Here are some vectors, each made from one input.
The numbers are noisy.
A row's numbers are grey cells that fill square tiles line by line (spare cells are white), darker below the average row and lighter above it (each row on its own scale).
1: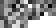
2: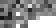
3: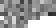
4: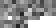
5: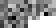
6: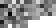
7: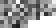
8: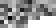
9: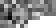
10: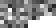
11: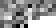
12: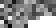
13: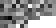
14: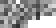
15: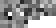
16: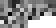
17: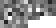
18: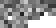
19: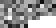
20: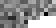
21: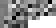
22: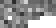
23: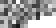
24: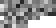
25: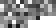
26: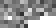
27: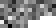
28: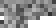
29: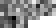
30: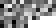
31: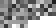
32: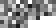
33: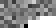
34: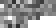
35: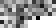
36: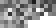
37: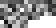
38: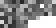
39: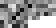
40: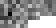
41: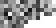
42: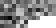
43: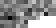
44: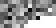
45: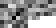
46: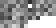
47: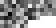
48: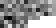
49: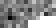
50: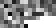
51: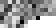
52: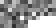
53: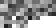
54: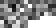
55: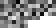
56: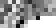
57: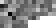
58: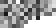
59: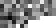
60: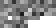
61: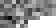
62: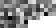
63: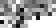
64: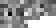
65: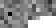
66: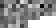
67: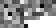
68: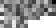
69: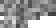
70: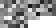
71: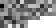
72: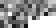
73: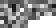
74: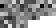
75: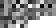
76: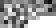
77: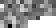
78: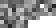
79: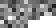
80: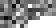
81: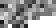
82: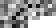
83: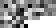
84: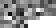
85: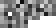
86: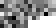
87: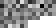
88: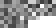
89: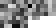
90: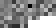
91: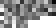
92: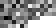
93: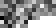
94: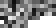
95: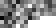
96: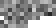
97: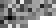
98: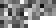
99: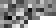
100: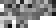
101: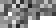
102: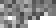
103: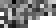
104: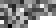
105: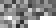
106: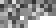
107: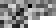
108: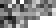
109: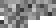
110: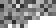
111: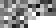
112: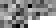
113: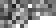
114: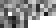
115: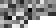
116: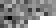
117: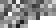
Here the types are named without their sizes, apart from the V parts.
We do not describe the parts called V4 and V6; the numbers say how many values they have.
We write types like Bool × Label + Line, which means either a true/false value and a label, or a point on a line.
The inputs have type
Bool × V4 + Line × V6.
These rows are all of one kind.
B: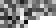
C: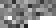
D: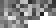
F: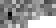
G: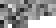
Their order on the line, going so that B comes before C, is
B, F, G, C, D.
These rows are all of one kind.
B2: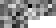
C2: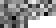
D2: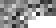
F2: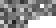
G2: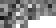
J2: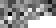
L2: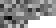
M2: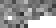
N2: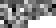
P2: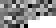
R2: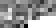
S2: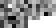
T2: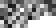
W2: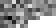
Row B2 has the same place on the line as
F2, J2 and T2.
